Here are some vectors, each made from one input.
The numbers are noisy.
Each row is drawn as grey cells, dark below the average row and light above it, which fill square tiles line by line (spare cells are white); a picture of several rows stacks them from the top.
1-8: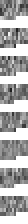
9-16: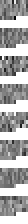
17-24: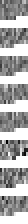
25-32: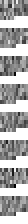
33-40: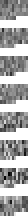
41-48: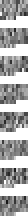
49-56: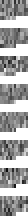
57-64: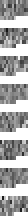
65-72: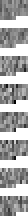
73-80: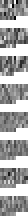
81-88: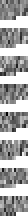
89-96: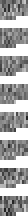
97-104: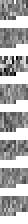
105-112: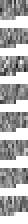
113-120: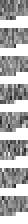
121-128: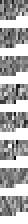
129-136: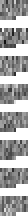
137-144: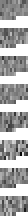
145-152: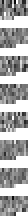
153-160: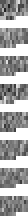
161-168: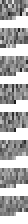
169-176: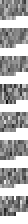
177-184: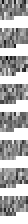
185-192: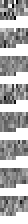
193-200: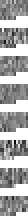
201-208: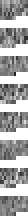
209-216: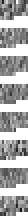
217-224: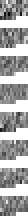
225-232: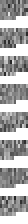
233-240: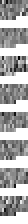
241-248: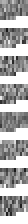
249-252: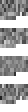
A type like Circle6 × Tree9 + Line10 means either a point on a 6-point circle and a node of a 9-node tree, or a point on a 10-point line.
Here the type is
Circle6 × (Line6 + List2(Line7)).
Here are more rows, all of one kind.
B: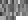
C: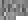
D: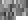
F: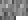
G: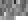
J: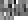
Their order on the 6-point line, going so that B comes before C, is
F, G, D, B, J, C.
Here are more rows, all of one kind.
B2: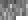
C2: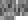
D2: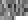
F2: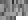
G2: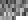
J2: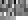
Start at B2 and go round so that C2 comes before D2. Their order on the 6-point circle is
B2, G2, C2, D2, J2, F2.
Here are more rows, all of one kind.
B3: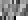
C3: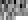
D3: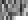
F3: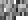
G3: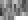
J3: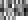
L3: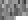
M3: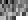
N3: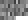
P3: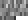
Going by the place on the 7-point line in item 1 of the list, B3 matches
F3, J3 and P3.
